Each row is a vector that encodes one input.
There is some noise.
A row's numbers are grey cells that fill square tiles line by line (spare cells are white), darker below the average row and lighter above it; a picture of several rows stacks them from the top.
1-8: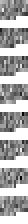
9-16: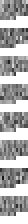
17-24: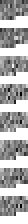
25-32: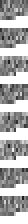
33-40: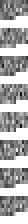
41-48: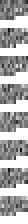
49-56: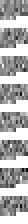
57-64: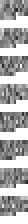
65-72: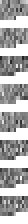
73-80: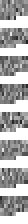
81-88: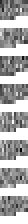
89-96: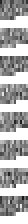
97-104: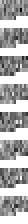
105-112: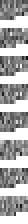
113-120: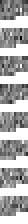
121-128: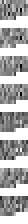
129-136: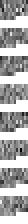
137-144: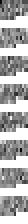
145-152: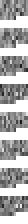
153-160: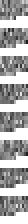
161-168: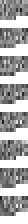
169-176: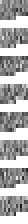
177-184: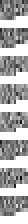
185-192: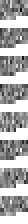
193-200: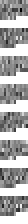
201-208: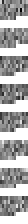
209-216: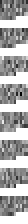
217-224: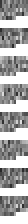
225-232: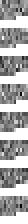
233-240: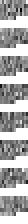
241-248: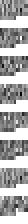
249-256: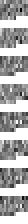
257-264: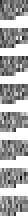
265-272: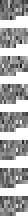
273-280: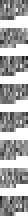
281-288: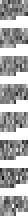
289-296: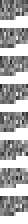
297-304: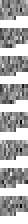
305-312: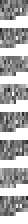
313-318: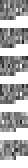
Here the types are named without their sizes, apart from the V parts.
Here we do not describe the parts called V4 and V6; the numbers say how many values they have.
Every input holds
either a point on a line, a value of V4 and a value of V6, or a node of a tree and three true/false values.
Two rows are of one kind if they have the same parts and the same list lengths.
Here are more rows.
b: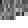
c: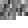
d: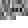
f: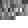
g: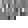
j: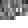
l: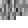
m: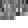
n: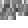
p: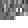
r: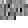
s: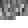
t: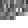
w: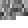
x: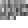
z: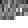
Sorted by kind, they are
b, f, j, m, p, s, t, z
c, d, g, l, n, r, w, x

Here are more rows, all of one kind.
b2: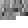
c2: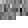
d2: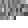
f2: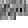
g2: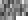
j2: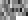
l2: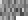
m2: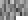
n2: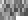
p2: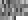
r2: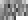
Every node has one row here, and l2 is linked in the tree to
b2, c2 and m2.
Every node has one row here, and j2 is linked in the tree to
d2.
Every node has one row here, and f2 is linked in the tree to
c2.
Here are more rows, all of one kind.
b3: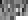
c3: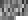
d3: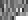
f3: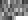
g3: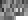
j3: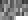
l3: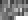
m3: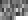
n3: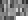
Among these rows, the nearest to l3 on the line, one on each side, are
f3 and j3.
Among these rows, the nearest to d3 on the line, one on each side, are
b3 and n3.
